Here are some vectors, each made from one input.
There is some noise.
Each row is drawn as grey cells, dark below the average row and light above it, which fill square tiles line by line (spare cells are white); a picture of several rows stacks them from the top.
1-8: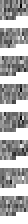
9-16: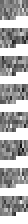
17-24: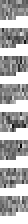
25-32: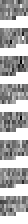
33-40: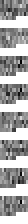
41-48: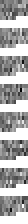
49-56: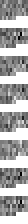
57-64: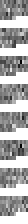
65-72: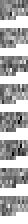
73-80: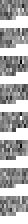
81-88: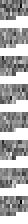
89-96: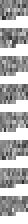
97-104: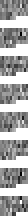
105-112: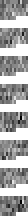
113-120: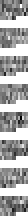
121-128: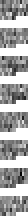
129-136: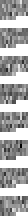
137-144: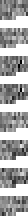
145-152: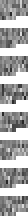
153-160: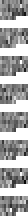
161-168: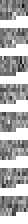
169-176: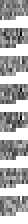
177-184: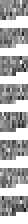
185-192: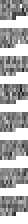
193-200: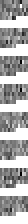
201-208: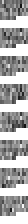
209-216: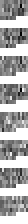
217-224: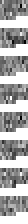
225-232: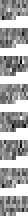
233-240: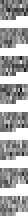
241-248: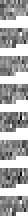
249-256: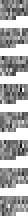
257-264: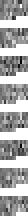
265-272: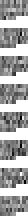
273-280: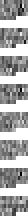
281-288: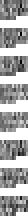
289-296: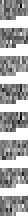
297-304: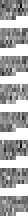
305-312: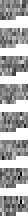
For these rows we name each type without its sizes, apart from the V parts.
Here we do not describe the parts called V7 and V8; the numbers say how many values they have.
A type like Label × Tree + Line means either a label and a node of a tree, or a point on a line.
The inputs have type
(Bool × Circle + V7 × V8) × Circle.
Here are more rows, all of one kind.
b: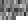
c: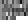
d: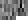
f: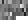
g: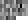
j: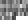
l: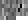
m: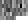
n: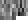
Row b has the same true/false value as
c, f and j.
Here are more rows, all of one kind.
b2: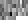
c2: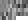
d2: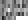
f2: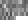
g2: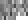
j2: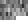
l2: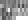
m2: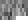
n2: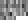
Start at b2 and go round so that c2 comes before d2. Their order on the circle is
b2, j2, n2, c2, d2, f2, m2, g2, l2.
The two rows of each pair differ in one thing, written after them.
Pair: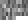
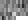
the place on the circle
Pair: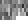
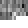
the place on the circle
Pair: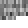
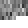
the value of V8
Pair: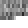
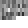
the value of V8
